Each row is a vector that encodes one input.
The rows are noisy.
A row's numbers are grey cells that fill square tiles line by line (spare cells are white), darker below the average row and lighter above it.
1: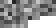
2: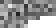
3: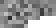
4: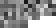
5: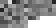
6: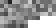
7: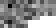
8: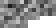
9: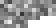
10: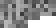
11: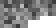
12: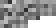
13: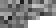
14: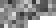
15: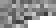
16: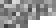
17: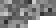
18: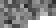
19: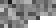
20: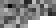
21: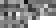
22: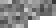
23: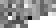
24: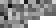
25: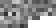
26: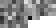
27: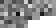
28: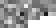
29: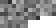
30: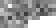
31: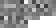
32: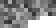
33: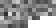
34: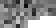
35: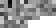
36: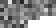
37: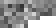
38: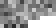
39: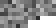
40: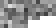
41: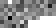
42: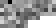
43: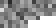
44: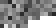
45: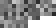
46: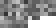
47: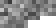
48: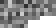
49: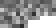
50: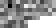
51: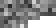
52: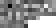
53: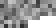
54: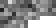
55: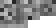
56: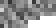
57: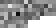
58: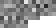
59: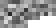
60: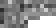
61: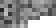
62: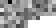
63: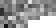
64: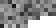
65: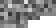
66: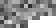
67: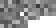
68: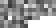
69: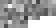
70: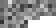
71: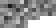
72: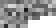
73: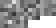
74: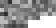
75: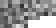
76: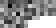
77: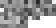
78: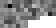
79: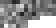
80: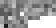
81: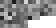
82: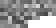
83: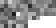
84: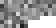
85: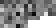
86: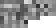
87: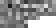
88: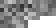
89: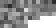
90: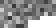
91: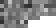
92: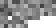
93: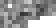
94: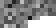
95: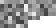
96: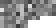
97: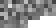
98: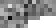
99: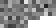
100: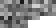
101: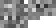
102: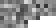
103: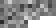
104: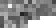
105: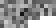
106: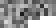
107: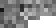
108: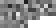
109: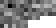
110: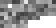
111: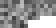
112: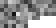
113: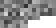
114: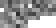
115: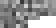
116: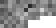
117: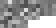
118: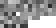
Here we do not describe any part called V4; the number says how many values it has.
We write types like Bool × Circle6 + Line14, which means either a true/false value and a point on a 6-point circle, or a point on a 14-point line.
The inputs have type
Bool × Bool × Bool × Bool × Line7 × V4.
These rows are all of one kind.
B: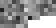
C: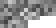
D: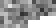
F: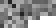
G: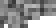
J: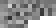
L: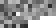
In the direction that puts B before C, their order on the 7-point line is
G, B, C, L, J, F, D.
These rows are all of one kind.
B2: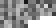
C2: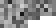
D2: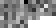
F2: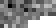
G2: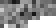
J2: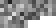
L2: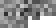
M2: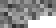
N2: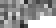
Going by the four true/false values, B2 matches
C2, D2 and L2.
